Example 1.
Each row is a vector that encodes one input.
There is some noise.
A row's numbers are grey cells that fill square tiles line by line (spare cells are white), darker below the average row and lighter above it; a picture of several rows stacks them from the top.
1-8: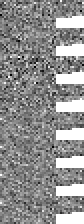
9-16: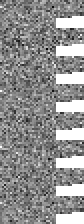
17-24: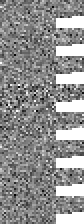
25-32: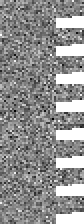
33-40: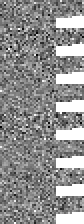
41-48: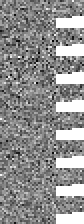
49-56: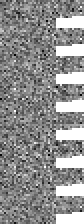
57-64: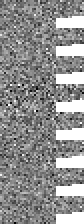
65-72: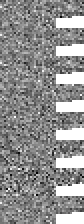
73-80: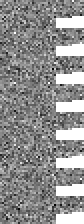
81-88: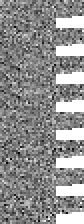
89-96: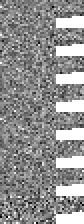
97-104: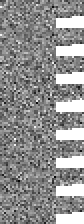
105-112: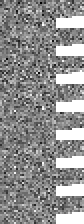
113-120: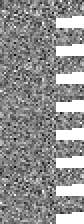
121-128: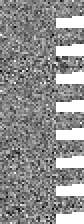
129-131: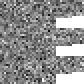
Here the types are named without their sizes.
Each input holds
either a fixed value, or a label and a true/false value, or a node of a tree.
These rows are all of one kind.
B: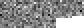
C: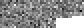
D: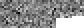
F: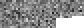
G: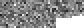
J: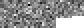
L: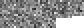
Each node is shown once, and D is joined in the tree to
F.
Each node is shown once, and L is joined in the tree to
C and J.
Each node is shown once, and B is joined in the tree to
G.
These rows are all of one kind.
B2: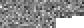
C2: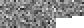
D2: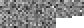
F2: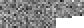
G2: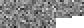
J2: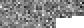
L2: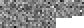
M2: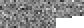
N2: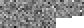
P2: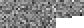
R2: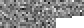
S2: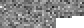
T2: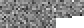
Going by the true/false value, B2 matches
J2 and S2.
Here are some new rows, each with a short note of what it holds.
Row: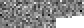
a node of a tree
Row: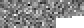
a node of a tree
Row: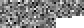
a fixed value
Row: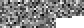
a fixed value
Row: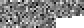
a fixed value
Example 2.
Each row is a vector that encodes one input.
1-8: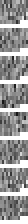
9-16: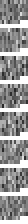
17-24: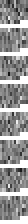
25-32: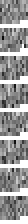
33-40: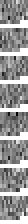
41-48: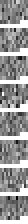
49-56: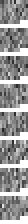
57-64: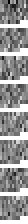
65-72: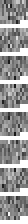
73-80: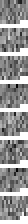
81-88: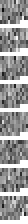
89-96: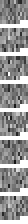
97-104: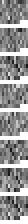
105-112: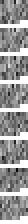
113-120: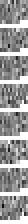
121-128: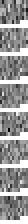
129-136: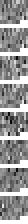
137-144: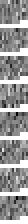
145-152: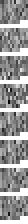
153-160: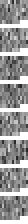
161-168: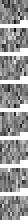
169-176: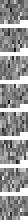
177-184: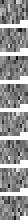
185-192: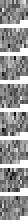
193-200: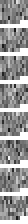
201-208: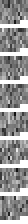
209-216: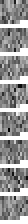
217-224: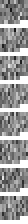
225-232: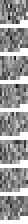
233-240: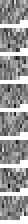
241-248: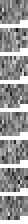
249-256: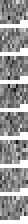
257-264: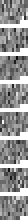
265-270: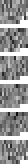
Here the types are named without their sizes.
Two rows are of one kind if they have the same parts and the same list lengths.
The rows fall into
3 kinds.
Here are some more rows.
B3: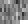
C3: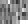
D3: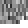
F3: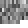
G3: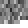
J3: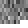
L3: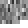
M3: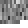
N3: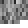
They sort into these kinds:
B3, C3, F3, L3
D3, M3, N3
G3, J3

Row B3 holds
a point on a circle.
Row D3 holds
a point on a line.
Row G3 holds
a node of a tree.
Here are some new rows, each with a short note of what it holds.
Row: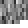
a point on a line
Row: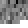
a node of a tree
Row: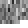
a point on a circle
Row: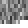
a node of a tree
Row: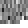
a point on a line
